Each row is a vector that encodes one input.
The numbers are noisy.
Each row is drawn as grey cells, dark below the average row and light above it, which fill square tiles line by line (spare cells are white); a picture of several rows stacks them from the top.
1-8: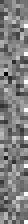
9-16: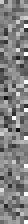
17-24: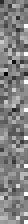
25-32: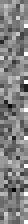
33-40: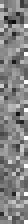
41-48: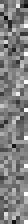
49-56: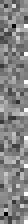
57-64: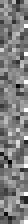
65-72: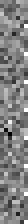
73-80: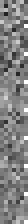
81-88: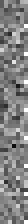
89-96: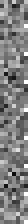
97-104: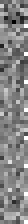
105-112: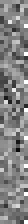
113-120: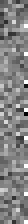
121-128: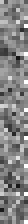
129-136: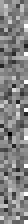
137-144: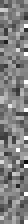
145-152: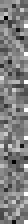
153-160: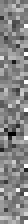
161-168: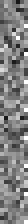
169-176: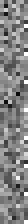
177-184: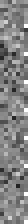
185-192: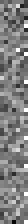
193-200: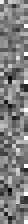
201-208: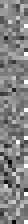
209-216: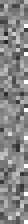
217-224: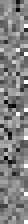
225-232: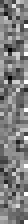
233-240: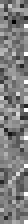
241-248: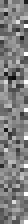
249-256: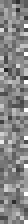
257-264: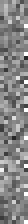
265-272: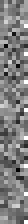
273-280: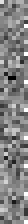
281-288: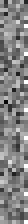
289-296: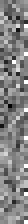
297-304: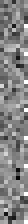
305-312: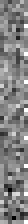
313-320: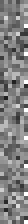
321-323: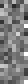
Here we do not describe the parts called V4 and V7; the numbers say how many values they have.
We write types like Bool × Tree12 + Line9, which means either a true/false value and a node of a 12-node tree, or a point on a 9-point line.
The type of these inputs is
(Line8 + V4) × (Line9 + V7).
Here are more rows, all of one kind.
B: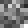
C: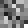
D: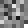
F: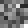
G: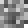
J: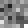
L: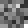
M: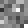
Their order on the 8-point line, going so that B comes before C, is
B, F, L, D, C, M, G, J.
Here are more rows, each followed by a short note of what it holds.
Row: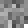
a point on an 8-point line and a value of V7
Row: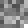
a value of V4 and a value of V7
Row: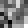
a point on an 8-point line and a point on a 9-point line
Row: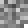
a point on a 9-point line and a value of V4
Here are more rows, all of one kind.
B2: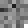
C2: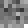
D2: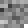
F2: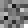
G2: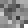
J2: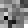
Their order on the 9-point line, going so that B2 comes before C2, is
J2, F2, B2, D2, C2, G2.
